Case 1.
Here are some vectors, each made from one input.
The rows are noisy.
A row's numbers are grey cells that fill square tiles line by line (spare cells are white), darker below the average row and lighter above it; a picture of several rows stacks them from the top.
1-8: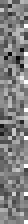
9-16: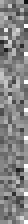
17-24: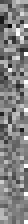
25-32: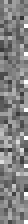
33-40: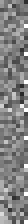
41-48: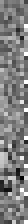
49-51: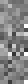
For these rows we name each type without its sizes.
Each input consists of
a list of points on a line.
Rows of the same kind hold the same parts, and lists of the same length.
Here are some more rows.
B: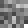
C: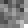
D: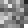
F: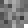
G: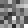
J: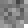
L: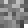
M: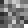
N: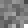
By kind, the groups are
B, G, M
C, N
D, F, J, L

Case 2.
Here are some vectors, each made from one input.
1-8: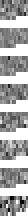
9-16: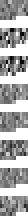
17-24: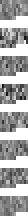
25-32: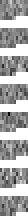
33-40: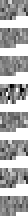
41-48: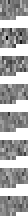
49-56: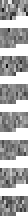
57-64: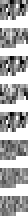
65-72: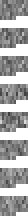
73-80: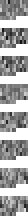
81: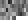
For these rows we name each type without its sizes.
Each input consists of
a list of points on a line.
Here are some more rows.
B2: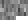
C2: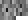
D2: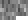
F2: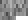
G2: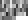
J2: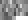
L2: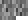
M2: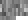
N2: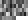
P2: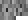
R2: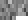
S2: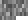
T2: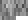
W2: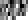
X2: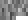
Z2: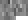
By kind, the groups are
B2, D2, F2, G2, J2, M2, T2, Z2
C2, L2, N2, P2, R2, S2, X2
W2

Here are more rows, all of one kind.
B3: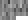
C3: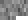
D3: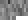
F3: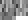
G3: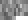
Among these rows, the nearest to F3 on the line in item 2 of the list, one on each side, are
C3 and D3.
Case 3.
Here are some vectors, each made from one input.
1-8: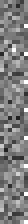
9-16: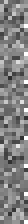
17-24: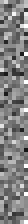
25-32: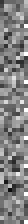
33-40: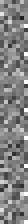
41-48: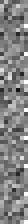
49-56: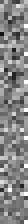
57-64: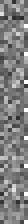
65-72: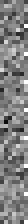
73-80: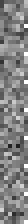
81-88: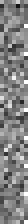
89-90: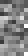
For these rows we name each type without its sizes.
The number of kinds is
2.
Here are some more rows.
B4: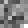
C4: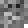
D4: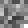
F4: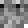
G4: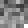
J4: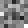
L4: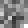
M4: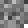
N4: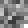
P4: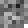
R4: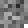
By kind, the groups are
B4, D4, J4, L4, N4
C4, F4, G4, M4, P4, R4

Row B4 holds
a point on a line.
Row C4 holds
a label.
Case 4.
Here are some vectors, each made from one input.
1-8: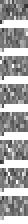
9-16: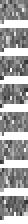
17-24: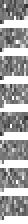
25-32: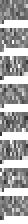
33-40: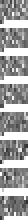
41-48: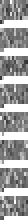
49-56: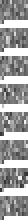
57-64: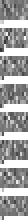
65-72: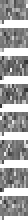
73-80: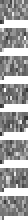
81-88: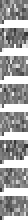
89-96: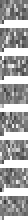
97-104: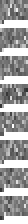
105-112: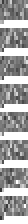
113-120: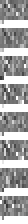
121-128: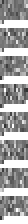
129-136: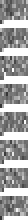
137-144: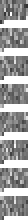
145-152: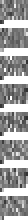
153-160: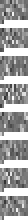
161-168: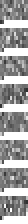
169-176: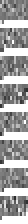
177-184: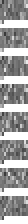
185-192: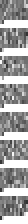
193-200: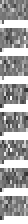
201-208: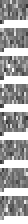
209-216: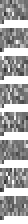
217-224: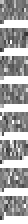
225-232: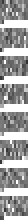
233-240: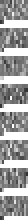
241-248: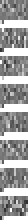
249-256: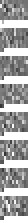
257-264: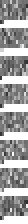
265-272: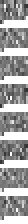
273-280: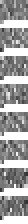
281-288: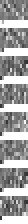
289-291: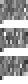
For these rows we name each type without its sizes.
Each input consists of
either a point on a circle, or a label.
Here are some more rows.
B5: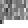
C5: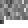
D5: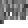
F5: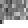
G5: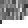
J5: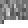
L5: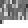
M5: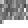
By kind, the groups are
B5, C5, F5, J5, M5
D5, G5, L5

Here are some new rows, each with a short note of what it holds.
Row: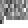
a point on a circle
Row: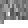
a point on a circle
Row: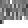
a label
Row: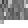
a point on a circle
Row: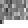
a point on a circle
